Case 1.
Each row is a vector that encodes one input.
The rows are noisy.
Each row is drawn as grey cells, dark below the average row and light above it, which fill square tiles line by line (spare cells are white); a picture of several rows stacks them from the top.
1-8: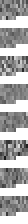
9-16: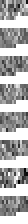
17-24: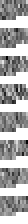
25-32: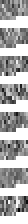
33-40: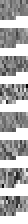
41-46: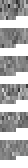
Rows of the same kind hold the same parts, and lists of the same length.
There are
3 kinds of row.
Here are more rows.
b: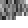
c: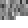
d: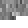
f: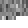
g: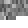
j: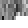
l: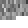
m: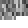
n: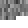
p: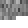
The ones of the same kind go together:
b, c, j, p
d, l, m
f, g, n

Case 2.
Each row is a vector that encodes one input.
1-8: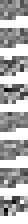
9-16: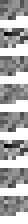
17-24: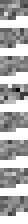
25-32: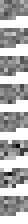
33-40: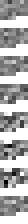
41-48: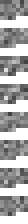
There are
2 kinds of row.
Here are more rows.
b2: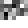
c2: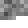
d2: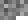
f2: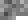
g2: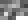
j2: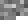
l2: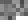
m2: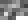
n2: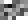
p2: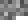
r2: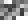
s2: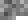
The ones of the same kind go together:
b2, n2, r2
c2, d2, f2, g2, j2, l2, m2, p2, s2

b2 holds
one of 5 labels.
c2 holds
three true/false values.
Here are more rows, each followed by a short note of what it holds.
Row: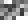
one of 5 labels
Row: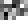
one of 5 labels
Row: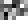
one of 5 labels
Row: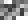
one of 5 labels
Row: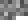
three true/false values
